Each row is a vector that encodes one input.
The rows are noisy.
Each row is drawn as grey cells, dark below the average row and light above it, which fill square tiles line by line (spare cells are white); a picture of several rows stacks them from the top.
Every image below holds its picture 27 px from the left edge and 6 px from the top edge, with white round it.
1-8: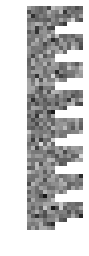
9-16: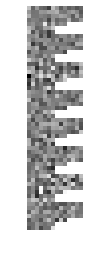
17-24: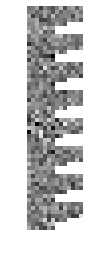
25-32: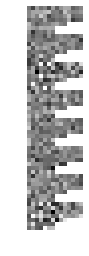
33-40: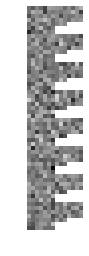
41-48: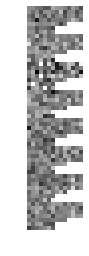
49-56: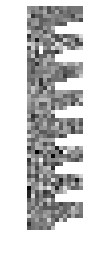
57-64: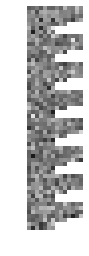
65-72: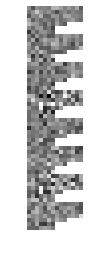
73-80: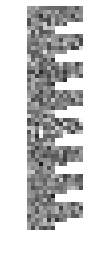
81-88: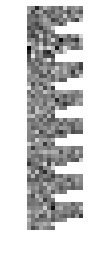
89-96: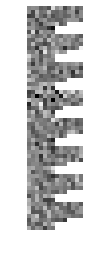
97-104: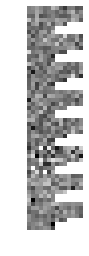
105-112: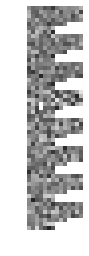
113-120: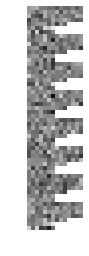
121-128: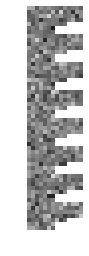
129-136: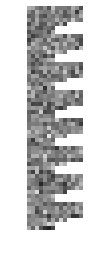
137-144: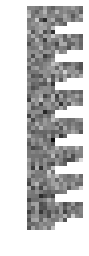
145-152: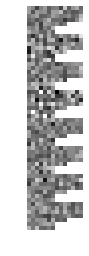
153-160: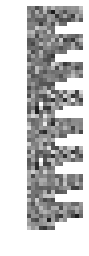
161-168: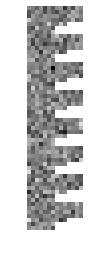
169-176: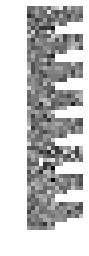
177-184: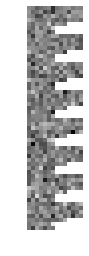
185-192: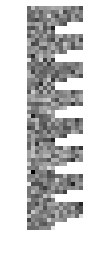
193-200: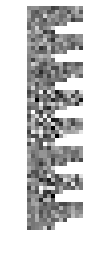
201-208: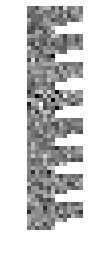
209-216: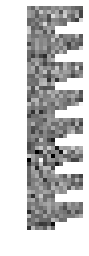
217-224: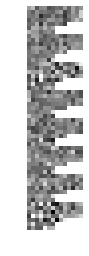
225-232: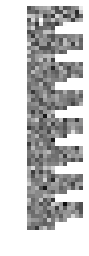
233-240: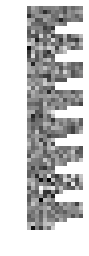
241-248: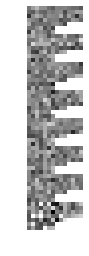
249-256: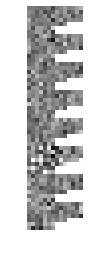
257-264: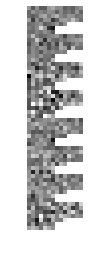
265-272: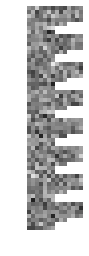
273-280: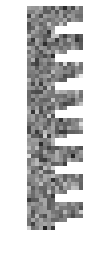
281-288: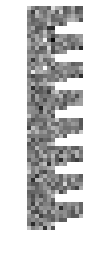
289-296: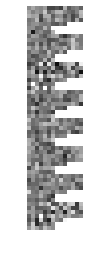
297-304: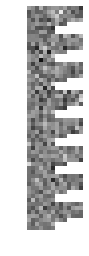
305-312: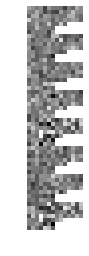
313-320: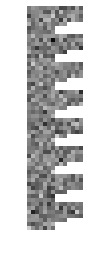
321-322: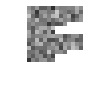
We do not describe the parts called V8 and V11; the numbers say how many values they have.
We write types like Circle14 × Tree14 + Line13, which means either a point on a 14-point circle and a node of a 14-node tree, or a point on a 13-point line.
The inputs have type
Label7 + (Line9 + V8) × V11.
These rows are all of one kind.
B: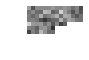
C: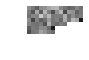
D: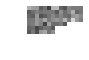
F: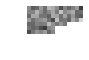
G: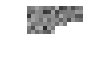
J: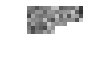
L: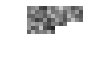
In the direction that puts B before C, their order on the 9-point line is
L, B, C, D, F, J, G.
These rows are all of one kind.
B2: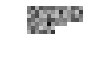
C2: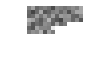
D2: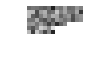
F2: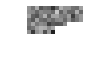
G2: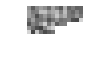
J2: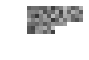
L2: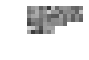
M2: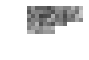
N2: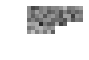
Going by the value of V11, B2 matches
D2, F2 and J2.
